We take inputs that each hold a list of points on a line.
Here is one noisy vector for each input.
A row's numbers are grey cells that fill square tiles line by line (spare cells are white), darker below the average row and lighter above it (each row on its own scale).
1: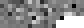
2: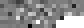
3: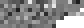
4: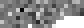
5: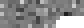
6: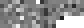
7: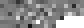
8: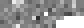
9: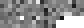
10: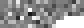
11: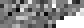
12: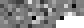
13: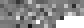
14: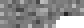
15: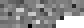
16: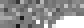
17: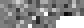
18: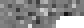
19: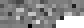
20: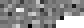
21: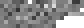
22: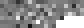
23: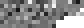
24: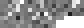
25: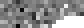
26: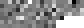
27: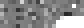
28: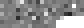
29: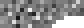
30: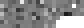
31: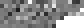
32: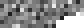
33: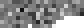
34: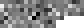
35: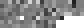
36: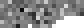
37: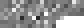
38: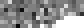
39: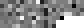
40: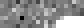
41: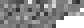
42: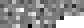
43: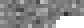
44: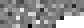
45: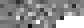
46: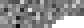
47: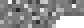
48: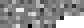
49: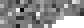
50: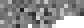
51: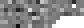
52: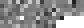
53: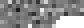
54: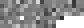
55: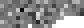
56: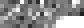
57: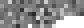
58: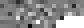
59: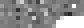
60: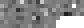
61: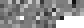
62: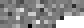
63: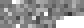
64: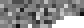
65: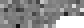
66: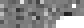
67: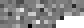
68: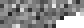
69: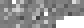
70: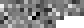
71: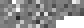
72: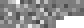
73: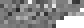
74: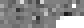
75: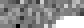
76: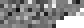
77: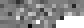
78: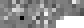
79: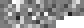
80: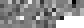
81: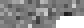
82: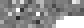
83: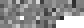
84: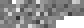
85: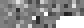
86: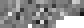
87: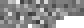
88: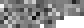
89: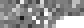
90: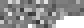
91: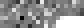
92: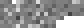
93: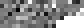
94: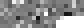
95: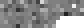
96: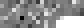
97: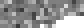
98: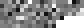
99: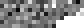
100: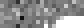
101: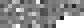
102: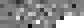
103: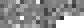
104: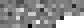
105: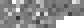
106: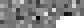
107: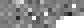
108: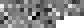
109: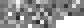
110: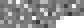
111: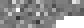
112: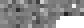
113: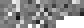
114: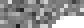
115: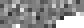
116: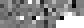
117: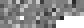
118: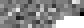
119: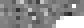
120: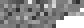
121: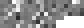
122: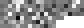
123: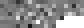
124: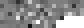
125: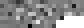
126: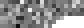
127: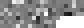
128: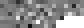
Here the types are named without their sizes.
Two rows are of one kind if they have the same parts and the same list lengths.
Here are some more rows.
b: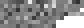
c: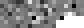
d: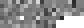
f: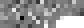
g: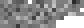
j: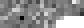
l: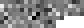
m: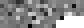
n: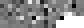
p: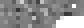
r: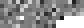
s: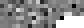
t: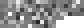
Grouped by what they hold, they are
b, c, d, g, m, n, r, s
f, j, p, t
l

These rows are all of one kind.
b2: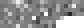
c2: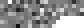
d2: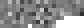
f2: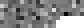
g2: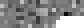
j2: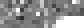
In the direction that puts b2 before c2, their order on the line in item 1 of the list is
f2, g2, b2, c2, d2, j2.
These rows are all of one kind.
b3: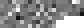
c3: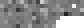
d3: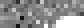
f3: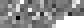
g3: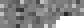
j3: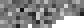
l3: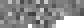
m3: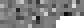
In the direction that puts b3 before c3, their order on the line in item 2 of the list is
g3, j3, l3, b3, m3, d3, c3, f3.
